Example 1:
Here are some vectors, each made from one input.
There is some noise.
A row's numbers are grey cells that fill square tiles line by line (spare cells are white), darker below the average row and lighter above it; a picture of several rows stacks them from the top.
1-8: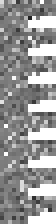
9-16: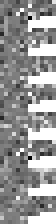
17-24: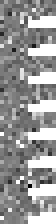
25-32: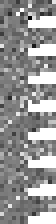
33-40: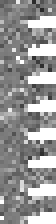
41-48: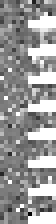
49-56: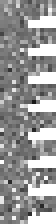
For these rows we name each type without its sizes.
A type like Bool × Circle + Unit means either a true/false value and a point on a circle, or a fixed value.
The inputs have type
Label × Label + Unit.
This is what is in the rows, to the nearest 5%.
About 10% of them hold a fixed value. The rest hold two labels.
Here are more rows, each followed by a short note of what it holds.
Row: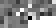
a fixed value
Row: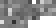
two labels
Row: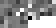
a fixed value
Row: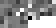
a fixed value
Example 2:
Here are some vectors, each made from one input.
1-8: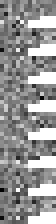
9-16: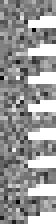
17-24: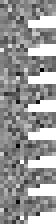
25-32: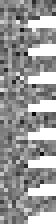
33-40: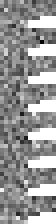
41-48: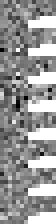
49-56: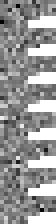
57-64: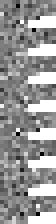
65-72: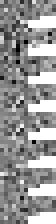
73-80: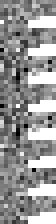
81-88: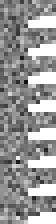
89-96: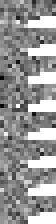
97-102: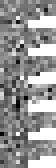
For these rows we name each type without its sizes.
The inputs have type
Label × Label + Unit.
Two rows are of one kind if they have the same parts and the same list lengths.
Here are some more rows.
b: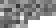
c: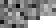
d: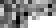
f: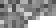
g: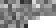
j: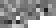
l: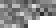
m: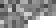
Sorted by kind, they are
b, c, f, g, j, l, m
d

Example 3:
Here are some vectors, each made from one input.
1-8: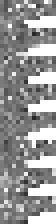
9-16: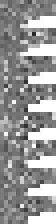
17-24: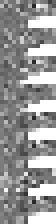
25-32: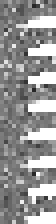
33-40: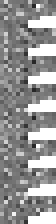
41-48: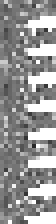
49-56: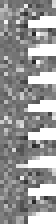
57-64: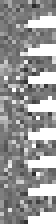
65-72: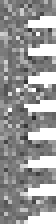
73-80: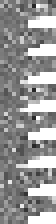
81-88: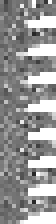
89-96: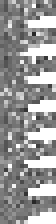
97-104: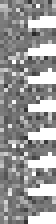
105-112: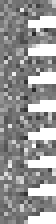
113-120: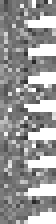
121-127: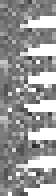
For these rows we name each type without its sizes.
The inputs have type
Bool × Bool × Bool × Bool + Line.
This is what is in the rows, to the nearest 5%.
About 30% of them hold a point on a line. The rest hold four true/false values.
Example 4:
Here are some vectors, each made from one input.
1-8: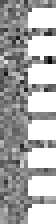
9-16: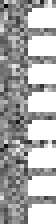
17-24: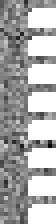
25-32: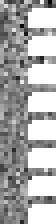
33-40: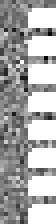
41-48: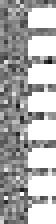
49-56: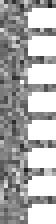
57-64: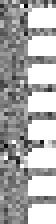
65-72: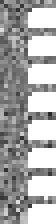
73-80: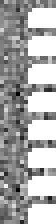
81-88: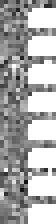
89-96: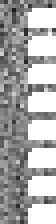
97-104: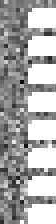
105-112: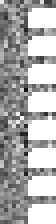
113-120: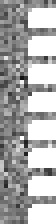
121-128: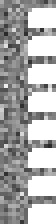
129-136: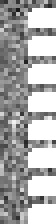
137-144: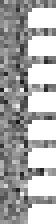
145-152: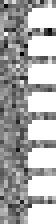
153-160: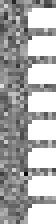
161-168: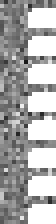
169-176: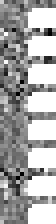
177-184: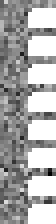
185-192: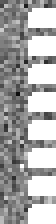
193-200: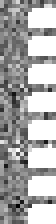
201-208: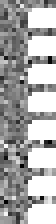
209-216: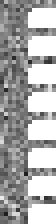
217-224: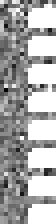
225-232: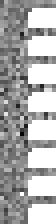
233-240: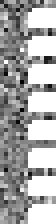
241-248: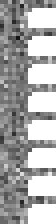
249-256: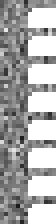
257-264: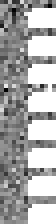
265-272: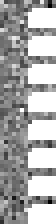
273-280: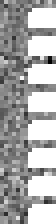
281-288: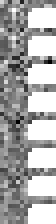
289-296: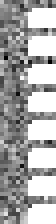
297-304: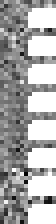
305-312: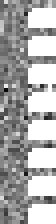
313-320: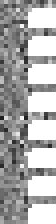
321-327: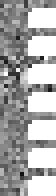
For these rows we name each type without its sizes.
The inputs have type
Bool × Bool × Bool + Line × Line.
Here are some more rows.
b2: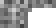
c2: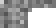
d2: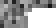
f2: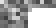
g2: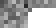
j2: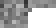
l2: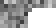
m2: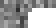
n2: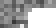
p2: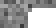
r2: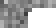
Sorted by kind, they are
b2, c2, d2, f2, n2, p2
g2, j2, l2, m2, r2

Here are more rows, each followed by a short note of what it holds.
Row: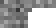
three true/false values
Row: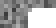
a point on each of two lines
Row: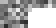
a point on each of two lines
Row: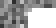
a point on each of two lines
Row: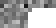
three true/false values
